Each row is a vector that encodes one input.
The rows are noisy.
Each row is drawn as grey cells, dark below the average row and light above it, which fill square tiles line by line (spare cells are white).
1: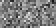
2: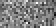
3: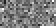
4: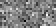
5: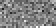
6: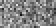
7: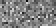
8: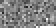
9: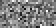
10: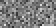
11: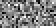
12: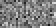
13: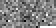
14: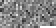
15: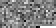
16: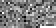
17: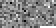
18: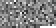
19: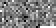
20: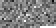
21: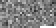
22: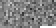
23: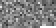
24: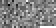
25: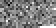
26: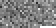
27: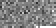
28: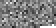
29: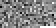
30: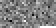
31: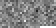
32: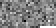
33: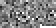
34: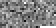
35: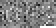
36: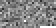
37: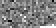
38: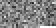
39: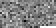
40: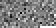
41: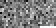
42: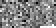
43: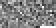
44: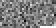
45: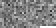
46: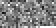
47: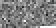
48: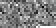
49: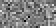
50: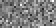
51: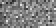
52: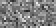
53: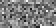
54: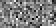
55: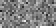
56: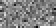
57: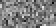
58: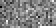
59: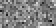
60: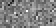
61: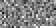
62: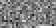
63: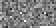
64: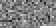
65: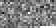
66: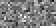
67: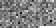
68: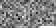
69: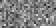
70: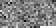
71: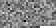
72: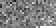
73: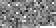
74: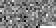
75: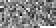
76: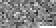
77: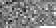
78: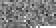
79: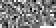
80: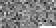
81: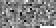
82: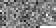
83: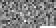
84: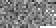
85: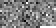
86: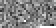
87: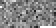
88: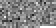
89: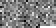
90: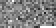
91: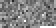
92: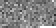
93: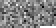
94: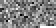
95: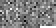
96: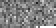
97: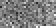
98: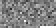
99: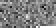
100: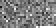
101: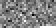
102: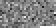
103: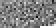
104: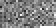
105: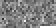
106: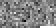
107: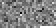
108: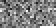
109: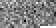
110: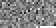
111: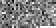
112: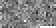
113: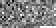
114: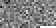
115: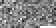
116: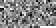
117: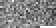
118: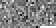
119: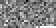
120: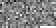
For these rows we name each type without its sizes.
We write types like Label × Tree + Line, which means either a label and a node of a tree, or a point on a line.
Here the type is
(Circle + Line) × (Line + Tree).
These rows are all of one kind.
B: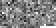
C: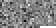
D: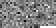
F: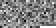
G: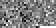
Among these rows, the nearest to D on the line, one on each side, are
C and F.
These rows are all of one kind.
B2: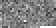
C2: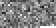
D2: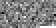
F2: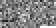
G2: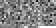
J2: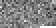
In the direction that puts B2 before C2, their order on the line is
F2, G2, J2, B2, D2, C2.
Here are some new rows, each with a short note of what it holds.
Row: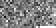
a point on a circle and a node of a tree
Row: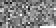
a point on a circle and a node of a tree
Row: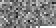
a point on a line and a node of a tree
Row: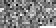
a point on a circle and a node of a tree
